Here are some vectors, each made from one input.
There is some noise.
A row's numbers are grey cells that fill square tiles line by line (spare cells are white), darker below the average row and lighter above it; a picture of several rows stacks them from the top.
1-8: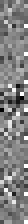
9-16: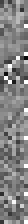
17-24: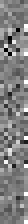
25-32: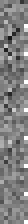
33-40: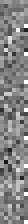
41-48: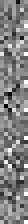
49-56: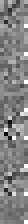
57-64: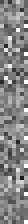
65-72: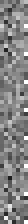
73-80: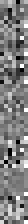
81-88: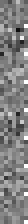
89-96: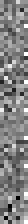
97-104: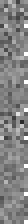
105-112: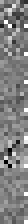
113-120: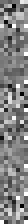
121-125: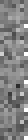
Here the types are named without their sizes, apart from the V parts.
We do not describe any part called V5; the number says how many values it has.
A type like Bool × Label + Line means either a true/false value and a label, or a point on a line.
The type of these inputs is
Bool × Bool × Bool × Bool × (Line + V5).
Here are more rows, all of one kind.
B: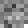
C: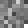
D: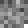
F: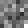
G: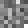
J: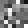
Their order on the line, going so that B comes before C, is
B, F, J, D, G, C.
